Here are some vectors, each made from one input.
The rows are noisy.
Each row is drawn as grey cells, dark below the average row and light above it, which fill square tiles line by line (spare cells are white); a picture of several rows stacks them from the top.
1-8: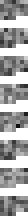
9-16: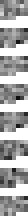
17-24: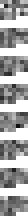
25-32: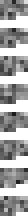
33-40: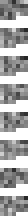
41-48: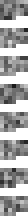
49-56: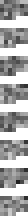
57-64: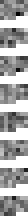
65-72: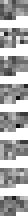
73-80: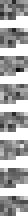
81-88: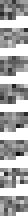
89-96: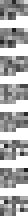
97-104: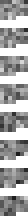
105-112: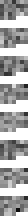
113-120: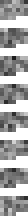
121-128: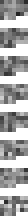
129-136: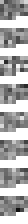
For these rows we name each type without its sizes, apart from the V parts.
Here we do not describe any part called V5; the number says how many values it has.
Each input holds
either three true/false values and a value of V5, or a list of points on a line.
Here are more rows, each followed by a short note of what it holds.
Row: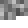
a list of three items
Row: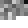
a list of three items
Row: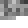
a list of two items
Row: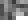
three true/false values and a value of V5
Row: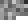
a list of three items
